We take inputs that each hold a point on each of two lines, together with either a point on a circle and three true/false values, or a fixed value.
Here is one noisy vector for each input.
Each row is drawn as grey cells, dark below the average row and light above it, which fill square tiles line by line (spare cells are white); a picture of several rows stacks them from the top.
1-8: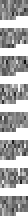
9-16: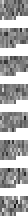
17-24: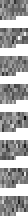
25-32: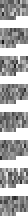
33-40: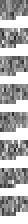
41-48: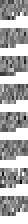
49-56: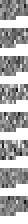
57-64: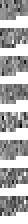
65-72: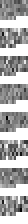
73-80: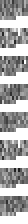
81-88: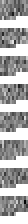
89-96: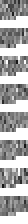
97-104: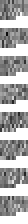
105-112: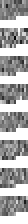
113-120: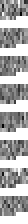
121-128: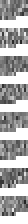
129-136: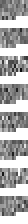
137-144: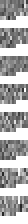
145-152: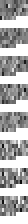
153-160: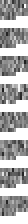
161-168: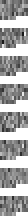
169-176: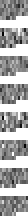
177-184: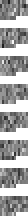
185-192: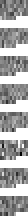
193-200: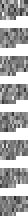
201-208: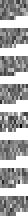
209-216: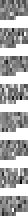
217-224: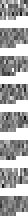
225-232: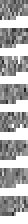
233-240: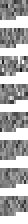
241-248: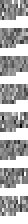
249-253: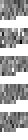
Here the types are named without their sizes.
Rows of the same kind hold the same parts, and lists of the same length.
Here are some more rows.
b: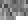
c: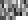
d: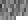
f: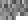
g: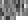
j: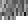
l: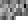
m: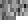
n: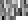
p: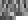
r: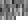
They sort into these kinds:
b, d, f, g, j, l, m, p, r
c, n

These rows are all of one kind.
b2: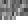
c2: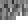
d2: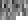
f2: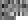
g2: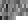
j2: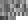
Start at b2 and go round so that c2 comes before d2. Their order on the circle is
b2, j2, c2, d2, g2, f2.
